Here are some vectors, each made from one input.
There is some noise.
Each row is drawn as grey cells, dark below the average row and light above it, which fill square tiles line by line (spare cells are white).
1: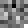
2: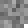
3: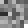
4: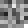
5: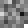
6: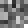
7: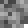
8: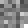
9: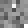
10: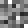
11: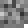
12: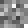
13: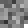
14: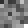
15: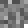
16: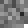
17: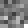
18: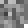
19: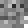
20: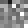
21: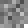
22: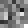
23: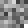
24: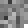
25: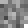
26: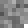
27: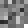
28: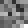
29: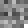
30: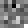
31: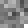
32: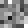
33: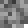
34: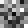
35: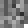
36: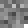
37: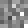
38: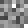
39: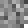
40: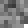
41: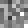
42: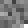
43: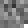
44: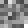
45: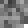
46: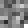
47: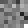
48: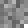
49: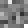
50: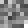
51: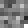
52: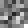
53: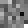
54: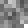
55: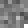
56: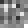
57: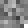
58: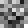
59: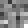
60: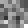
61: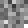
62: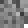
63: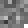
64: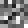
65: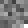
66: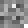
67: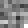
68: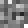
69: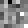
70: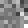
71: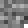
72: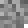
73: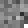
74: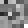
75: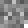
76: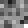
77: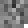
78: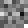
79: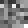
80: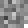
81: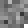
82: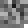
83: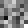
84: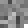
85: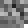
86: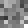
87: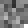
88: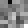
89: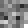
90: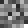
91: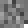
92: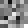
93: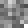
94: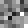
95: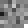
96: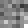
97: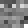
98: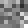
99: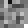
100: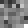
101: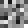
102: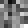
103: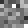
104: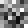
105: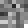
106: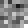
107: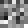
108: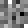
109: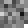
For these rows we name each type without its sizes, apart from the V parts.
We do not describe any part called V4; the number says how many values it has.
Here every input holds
a list of items, each a true/false value and a value of V4.
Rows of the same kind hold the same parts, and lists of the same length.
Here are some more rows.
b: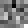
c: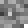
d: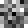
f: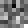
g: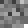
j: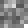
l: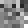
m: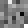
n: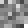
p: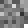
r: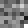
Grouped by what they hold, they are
b, f, g, m, p, r
c, j, l, n
d

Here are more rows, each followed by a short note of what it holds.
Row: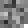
a list of one item
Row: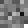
a list of one item
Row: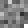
a list of one item
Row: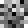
the empty list
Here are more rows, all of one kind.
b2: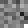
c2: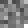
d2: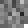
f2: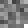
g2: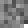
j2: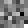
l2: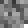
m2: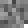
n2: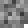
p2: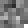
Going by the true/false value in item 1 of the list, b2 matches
c2 and f2.
